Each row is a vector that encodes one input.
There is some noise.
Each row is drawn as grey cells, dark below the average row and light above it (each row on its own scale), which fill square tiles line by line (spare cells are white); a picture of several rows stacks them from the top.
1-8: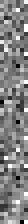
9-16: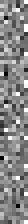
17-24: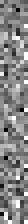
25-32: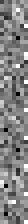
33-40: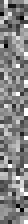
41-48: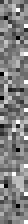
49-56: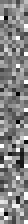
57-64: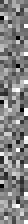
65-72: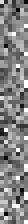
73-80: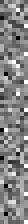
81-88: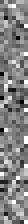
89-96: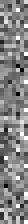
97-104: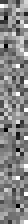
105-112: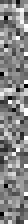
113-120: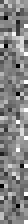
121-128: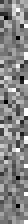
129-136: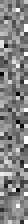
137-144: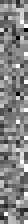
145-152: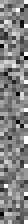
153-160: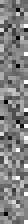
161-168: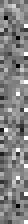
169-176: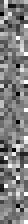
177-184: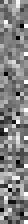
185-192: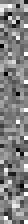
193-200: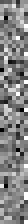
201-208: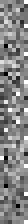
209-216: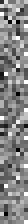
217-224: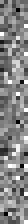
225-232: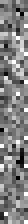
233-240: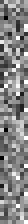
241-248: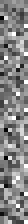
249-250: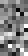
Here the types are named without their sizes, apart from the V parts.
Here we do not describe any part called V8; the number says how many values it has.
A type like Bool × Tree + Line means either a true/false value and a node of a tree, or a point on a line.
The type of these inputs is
Bool × V8 + List(Line).
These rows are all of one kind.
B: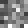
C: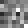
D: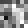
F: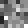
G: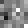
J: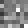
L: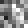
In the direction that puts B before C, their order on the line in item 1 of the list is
F, B, J, C, G, L, D.
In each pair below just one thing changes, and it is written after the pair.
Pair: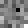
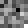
the value of V8
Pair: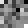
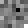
the value of V8
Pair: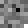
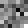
the true/false value
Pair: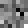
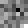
the value of V8
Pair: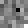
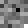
the value of V8
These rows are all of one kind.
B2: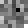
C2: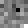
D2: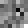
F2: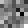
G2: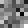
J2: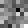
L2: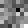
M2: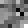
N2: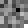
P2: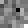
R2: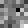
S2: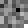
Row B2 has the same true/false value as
C2, N2, P2 and S2.
